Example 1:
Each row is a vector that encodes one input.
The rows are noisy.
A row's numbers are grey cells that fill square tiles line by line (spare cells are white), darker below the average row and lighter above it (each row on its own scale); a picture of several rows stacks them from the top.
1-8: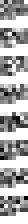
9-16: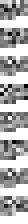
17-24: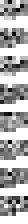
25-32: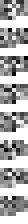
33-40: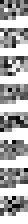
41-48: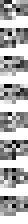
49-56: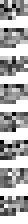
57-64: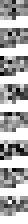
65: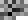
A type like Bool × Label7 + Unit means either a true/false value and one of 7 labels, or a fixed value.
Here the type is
Bool × Bool × Bool × Bool × Line8.
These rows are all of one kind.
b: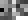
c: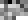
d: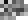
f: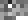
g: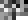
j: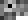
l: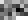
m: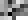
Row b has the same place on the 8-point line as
g and l.
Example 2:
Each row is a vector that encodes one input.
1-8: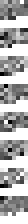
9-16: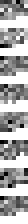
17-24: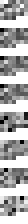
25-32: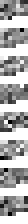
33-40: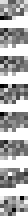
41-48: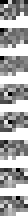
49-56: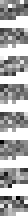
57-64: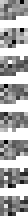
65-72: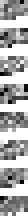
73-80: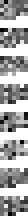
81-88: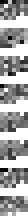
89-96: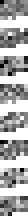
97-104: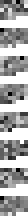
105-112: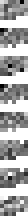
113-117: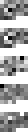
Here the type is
Bool × Bool × Bool + Circle11.
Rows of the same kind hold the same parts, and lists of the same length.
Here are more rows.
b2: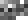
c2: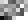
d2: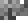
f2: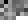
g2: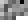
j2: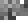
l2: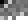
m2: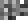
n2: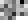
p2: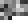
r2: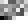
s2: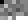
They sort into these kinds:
b2, c2, d2, g2, j2, m2, n2, p2, r2
f2, l2, s2

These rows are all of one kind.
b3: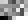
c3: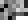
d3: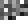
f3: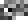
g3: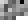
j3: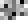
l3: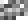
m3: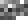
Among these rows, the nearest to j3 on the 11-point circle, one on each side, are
c3 and g3.
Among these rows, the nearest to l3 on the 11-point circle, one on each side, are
b3 and g3.
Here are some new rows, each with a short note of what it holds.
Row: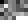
three true/false values
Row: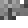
a point on an 11-point circle
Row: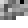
a point on an 11-point circle
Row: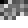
three true/false values
